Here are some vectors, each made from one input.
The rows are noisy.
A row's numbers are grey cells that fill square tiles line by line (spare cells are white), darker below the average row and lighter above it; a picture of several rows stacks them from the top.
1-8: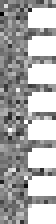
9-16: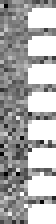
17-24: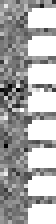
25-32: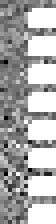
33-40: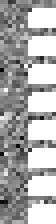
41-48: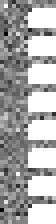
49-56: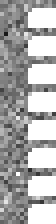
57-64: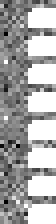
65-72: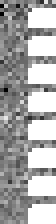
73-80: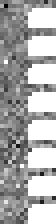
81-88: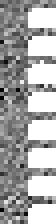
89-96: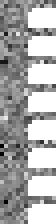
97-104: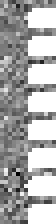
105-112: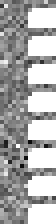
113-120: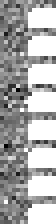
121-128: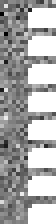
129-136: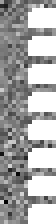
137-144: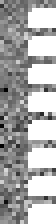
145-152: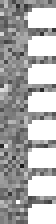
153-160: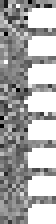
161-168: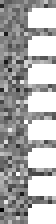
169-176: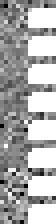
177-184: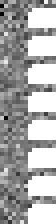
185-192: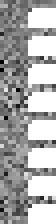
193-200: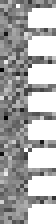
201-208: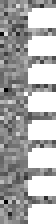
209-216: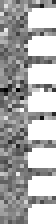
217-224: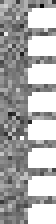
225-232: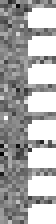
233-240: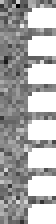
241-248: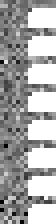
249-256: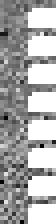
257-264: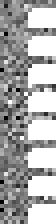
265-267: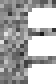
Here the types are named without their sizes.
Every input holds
a point on a line, together with either a fixed value, or four true/false values.
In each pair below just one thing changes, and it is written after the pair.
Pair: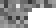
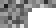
the place on the line
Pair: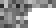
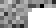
the place on the line
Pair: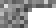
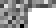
the place on the line
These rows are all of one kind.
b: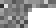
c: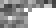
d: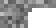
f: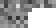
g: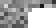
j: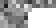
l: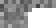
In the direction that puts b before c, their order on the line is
b, l, f, d, j, g, c.
